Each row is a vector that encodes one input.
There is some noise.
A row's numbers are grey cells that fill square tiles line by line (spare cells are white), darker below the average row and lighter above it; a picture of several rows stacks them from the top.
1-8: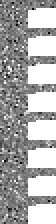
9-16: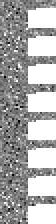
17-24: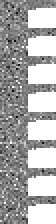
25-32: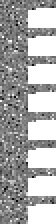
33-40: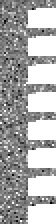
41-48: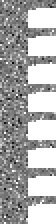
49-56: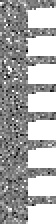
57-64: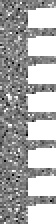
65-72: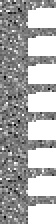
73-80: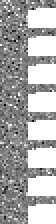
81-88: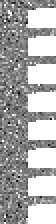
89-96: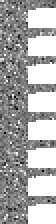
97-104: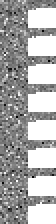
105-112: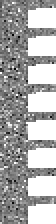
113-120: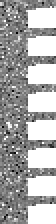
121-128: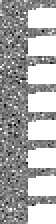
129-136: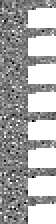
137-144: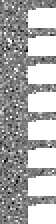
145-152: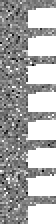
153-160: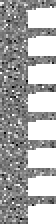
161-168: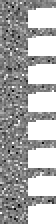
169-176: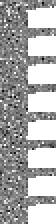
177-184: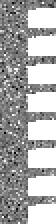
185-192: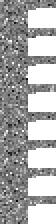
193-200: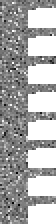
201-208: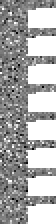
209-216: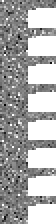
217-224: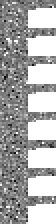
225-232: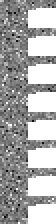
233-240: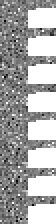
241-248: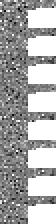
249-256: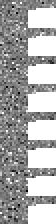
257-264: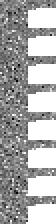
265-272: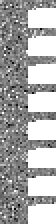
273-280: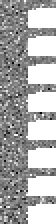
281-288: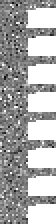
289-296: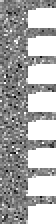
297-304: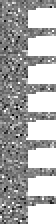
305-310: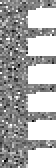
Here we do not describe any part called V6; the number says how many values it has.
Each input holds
a true/false value and a value of V6, together with either one of 7 labels, or a point on an 11-point line.
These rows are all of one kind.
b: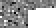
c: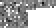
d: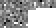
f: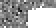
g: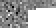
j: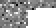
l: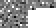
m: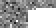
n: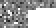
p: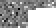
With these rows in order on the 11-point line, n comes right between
g and j.
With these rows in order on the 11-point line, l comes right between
d and p.
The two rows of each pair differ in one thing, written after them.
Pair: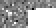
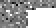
the value of V6
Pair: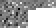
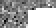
the true/false value
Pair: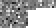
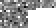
the value of V6
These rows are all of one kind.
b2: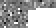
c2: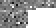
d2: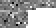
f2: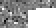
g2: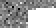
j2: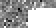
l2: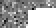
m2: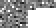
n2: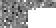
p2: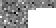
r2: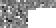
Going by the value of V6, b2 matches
j2, n2 and r2.
